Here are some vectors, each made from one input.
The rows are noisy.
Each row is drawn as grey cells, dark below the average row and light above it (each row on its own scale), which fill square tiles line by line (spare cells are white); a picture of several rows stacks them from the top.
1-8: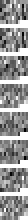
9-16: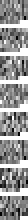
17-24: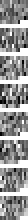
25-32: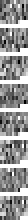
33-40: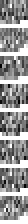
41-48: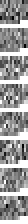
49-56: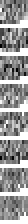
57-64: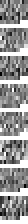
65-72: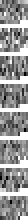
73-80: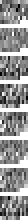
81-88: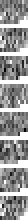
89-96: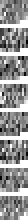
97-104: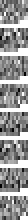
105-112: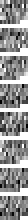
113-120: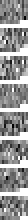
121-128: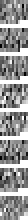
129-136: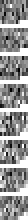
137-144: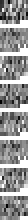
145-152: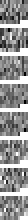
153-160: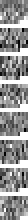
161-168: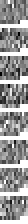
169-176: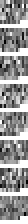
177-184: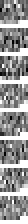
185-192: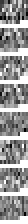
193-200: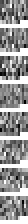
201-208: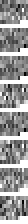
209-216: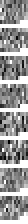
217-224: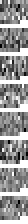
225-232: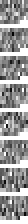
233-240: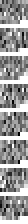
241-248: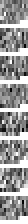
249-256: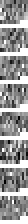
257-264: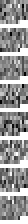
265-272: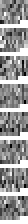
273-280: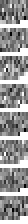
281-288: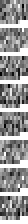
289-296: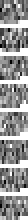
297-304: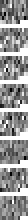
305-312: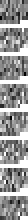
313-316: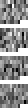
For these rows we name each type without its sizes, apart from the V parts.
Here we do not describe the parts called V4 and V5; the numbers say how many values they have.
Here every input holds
a true/false value, together with either a label, or a value of V4 and a value of V5.
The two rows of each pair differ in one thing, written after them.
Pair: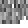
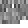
the value of V5
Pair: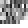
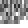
the true/false value
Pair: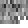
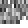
the value of V4
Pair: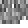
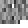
the true/false value
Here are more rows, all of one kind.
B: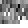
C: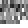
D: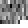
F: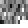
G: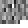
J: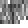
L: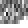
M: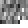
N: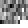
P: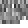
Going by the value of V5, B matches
F, G, L and P.
